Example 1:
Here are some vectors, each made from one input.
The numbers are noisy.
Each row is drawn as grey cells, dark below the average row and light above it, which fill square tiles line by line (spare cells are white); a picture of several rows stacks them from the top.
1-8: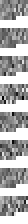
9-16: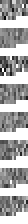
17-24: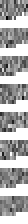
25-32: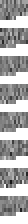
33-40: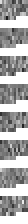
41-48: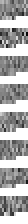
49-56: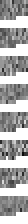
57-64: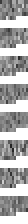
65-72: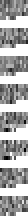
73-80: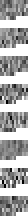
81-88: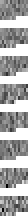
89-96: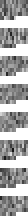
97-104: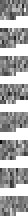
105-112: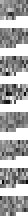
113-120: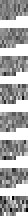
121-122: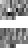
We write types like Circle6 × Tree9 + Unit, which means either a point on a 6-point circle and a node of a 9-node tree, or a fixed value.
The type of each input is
Bool × Label8 + Tree12 + Unit.
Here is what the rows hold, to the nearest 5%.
About 5% of them hold a fixed value. About 30% of them hold one of 8 labels and a true/false value. The rest hold a node of a 12-node tree.
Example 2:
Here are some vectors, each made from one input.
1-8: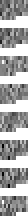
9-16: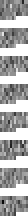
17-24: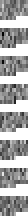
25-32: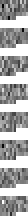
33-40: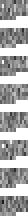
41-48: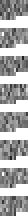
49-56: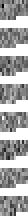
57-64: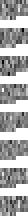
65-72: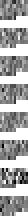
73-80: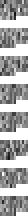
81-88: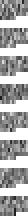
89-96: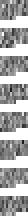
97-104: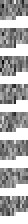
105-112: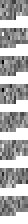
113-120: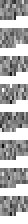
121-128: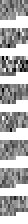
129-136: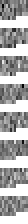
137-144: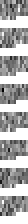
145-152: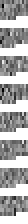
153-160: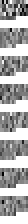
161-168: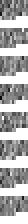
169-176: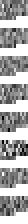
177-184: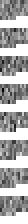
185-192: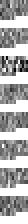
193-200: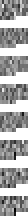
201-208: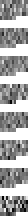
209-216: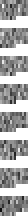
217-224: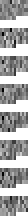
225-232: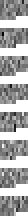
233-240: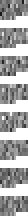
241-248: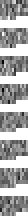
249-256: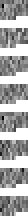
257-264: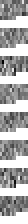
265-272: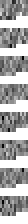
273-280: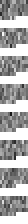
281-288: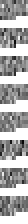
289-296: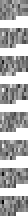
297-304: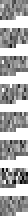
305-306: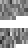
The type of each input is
List3(Line6).
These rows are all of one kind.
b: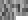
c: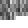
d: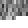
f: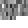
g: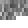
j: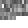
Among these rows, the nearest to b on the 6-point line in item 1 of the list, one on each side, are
d and g.
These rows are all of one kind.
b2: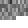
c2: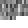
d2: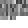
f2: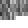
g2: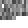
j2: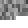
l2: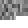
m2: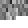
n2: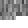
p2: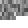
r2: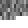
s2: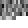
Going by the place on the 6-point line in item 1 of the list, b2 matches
j2, l2, m2 and p2.
